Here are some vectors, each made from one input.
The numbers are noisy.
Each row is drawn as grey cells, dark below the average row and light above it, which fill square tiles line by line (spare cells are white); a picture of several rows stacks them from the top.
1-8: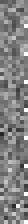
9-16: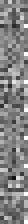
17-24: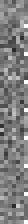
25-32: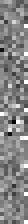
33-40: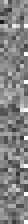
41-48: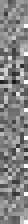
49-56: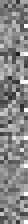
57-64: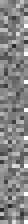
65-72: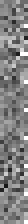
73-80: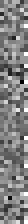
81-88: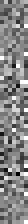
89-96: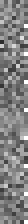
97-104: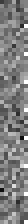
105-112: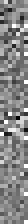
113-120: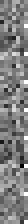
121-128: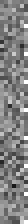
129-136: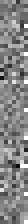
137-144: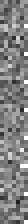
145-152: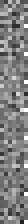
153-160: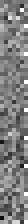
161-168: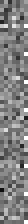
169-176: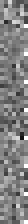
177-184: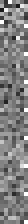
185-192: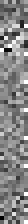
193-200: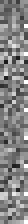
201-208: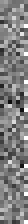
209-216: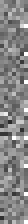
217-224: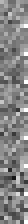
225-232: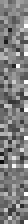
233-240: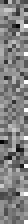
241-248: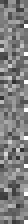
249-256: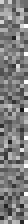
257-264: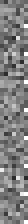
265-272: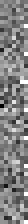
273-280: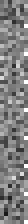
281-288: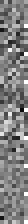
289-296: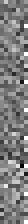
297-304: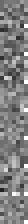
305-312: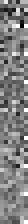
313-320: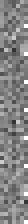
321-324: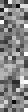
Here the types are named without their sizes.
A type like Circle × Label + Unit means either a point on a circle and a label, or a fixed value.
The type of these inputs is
List(Line).
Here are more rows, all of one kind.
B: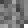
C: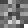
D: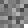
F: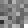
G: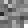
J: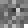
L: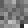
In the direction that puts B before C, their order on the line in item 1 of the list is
G, F, D, B, C, L, J.
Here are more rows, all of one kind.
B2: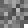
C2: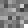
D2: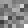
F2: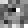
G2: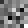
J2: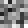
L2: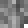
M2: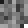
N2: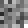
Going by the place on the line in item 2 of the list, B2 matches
G2, M2 and N2.
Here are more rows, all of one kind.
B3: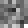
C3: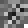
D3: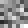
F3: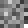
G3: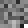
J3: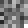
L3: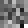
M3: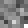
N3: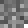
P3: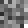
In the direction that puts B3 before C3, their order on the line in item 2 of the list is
M3, P3, F3, L3, B3, J3, C3, N3, D3, G3.
